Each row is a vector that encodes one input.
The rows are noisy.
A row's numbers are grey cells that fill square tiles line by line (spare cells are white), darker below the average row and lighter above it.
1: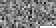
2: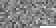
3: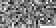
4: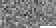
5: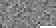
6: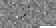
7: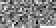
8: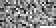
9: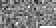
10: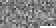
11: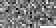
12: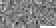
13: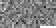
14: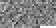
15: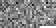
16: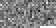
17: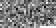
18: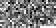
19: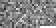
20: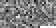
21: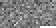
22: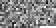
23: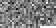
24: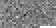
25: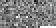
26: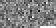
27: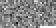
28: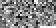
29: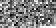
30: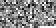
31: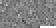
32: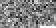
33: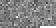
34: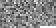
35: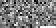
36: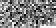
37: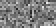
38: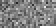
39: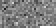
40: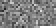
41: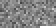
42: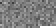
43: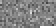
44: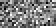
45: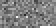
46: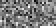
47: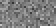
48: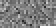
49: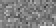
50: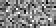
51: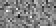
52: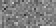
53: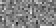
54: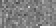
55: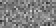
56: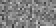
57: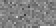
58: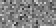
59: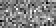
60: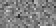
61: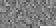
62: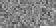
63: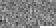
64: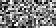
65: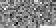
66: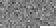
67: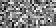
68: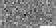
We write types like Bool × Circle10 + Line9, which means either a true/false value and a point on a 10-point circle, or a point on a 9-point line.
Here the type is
Line8 + Tree8.
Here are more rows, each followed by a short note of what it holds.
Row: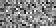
a node of an 8-node tree
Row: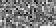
a point on an 8-point line
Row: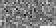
a point on an 8-point line
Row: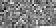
a node of an 8-node tree
